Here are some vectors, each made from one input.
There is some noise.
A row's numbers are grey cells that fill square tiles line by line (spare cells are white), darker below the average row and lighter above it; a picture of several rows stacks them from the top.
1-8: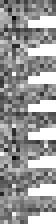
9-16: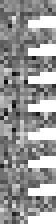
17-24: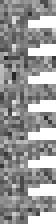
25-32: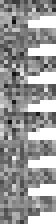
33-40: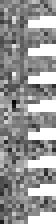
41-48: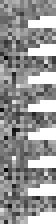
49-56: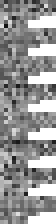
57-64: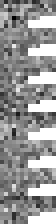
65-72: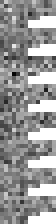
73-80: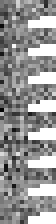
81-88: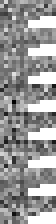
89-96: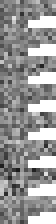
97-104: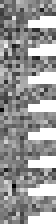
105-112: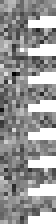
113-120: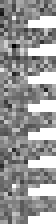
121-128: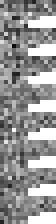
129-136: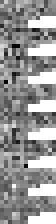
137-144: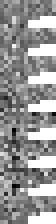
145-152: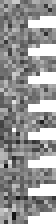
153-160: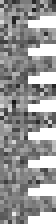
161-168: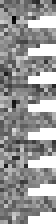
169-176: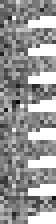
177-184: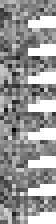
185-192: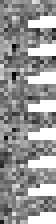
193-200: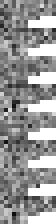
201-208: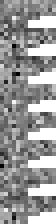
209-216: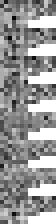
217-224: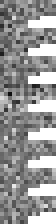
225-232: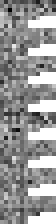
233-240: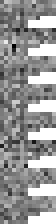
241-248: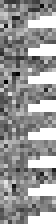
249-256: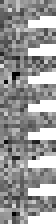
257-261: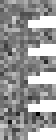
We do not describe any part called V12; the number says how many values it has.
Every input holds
either one of 9 labels, or a true/false value and a value of V12.
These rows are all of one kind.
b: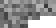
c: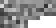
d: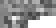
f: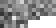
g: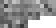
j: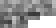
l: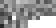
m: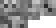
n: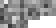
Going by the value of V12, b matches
g and m.
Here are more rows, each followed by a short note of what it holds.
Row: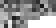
one of 9 labels
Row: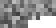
a true/false value and a value of V12
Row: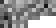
a true/false value and a value of V12
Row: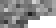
a true/false value and a value of V12
